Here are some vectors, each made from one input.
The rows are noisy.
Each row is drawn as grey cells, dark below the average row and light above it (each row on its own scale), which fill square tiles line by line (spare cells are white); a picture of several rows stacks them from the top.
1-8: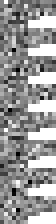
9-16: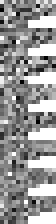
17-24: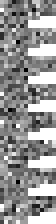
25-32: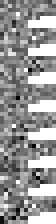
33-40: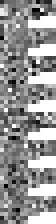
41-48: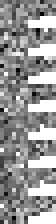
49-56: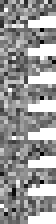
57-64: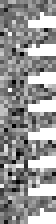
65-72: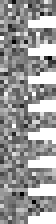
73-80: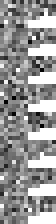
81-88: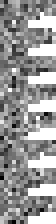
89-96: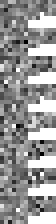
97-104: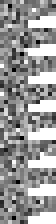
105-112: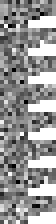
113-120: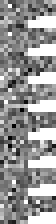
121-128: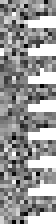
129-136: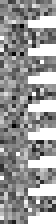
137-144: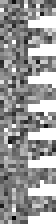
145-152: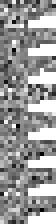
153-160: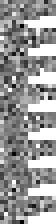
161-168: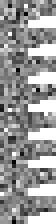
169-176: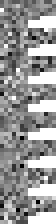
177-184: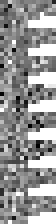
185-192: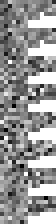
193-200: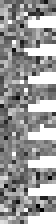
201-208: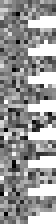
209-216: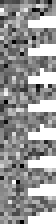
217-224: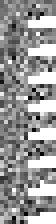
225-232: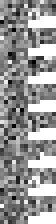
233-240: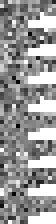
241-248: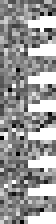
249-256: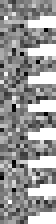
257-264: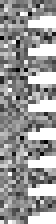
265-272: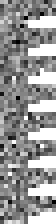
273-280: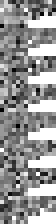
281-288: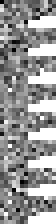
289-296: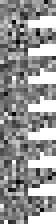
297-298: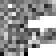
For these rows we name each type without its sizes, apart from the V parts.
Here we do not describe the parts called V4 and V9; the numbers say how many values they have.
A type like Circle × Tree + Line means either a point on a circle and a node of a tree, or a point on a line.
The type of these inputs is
Circle × (Circle + V9) + V4.
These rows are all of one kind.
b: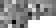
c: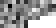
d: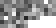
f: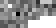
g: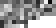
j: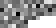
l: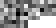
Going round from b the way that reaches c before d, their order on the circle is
b, g, c, l, f, j, d.
